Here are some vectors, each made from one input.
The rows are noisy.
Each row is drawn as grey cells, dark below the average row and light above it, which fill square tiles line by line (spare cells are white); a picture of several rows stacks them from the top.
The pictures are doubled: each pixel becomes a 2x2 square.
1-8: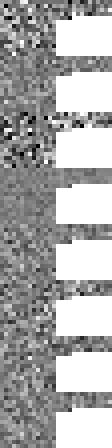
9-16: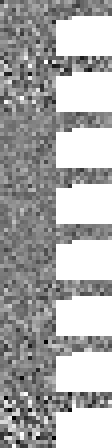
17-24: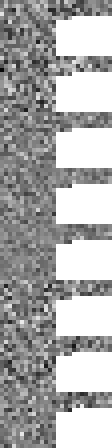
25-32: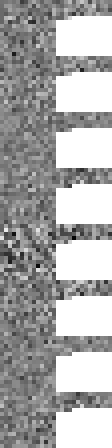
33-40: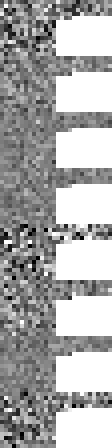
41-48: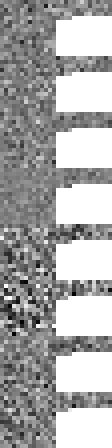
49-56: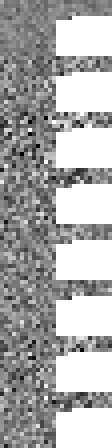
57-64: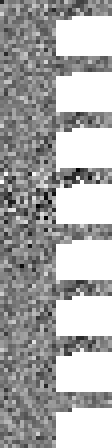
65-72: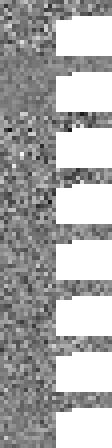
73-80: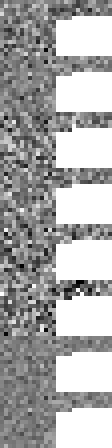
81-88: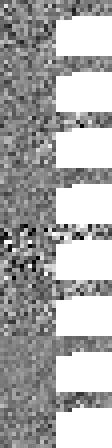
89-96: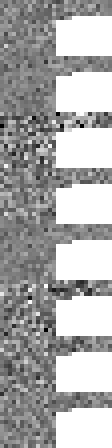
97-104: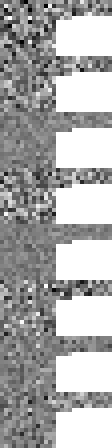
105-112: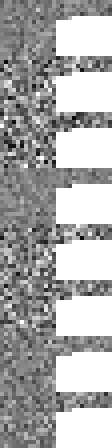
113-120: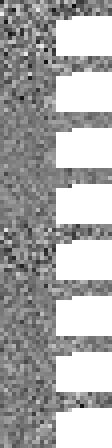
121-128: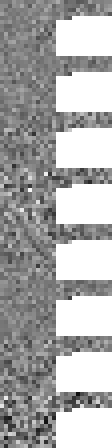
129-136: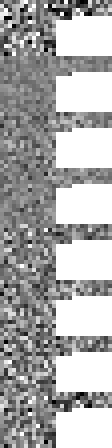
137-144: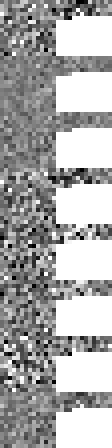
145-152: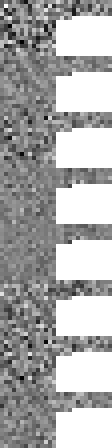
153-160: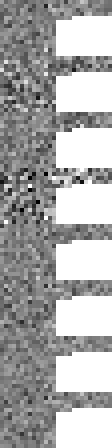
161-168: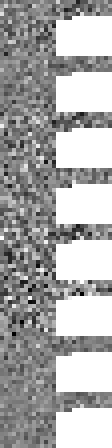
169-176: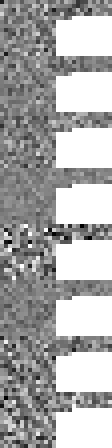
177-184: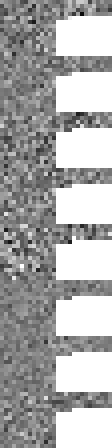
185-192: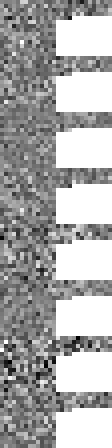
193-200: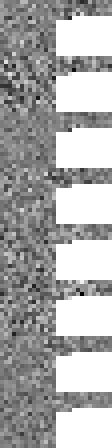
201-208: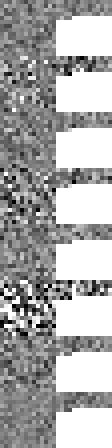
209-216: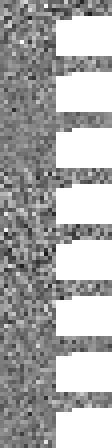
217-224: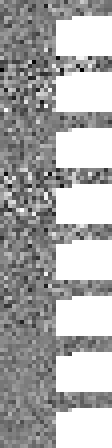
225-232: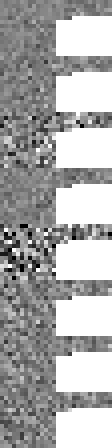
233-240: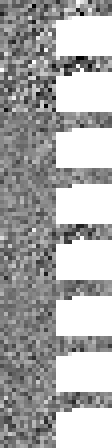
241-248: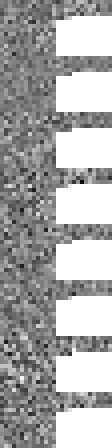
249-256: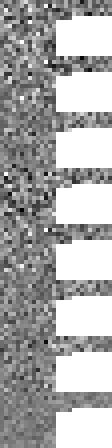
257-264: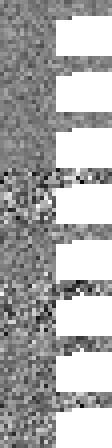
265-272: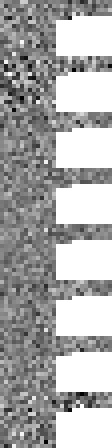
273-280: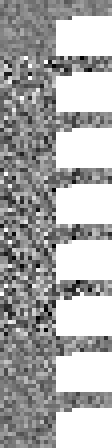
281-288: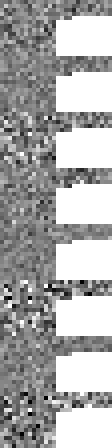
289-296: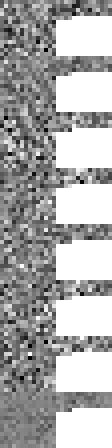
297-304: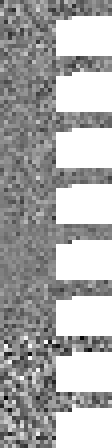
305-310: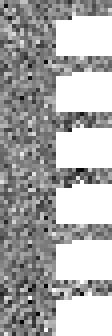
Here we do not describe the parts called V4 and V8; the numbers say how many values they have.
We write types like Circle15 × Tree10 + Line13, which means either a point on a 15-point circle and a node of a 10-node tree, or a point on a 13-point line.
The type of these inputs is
(Circle10 × Circle11 + V4) × V8 + Circle16.
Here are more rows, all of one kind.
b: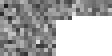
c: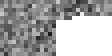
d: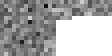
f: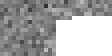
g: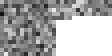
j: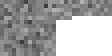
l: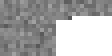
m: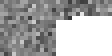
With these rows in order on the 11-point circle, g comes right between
l and m.
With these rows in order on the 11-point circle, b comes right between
d and f.
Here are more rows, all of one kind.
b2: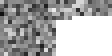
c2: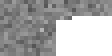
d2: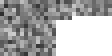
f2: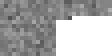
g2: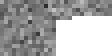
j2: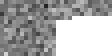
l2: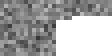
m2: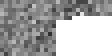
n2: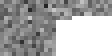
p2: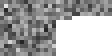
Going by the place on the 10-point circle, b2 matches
c2 and j2.
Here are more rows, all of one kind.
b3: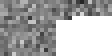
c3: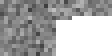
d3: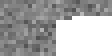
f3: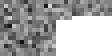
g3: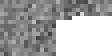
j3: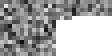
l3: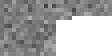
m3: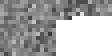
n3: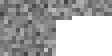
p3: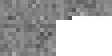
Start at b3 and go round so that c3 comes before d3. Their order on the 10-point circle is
b3, m3, j3, p3, g3, n3, f3, l3, c3, d3.
